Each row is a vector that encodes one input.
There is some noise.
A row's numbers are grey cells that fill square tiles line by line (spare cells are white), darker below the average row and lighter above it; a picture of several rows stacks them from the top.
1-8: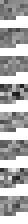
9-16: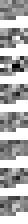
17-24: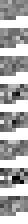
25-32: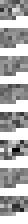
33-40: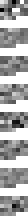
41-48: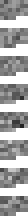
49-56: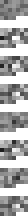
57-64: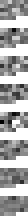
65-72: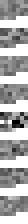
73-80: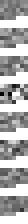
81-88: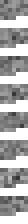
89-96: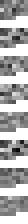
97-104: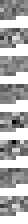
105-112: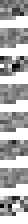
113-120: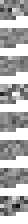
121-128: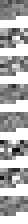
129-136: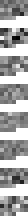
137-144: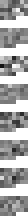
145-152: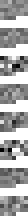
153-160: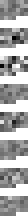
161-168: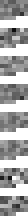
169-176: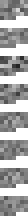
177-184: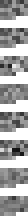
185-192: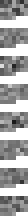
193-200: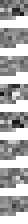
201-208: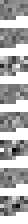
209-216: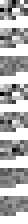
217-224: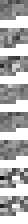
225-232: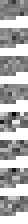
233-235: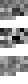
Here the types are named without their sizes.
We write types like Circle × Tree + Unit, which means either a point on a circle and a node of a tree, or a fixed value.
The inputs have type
Circle.
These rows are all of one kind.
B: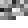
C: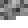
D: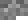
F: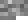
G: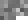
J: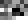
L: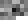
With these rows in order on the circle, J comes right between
D and L.
